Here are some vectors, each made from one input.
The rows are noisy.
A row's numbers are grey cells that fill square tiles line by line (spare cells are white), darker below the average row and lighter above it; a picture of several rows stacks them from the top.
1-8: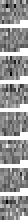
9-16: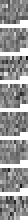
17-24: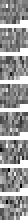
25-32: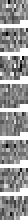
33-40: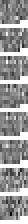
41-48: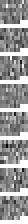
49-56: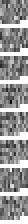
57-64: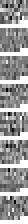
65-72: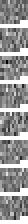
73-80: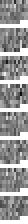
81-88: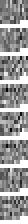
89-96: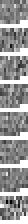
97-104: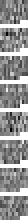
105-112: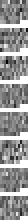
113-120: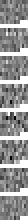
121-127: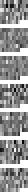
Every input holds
either a node of an 11-node tree, or a node of a 13-node tree.
